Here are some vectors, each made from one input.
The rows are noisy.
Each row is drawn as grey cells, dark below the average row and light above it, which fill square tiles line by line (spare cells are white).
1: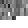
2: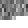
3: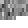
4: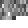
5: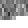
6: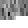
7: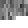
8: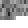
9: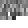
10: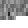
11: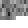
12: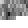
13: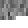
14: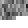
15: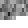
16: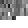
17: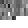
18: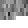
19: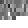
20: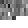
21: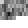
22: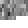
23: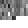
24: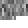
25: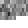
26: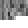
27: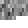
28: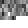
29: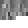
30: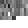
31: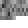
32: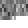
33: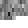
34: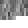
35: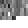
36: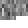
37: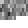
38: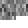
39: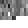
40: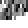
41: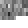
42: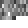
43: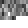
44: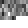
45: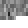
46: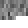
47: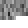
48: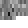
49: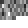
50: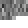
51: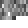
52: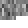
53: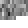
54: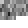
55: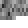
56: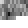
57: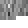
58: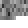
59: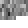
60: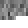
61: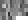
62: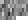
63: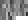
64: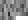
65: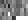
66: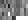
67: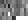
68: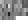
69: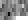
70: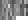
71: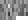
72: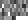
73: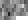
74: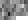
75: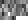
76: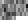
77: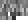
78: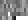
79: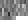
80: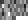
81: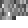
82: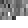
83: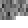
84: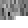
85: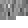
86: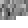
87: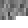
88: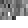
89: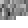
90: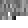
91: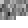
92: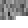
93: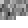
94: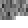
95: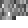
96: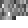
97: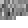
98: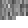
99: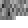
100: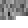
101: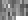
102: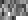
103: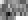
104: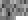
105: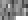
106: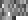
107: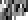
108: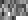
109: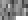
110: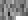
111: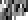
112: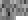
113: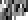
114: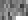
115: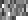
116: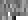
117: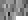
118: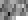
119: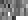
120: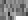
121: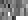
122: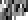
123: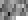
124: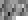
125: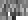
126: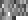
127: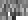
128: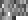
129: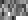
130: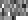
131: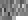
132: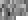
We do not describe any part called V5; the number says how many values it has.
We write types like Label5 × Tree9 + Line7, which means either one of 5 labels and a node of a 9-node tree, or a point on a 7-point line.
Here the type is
List2(Bool × V5).
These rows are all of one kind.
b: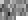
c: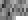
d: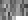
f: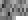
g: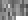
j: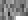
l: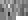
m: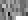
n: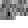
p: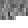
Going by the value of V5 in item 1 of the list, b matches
g and l.
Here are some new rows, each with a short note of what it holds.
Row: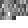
a list of one item
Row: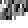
the empty list
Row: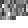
a list of one item
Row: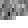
a list of two items
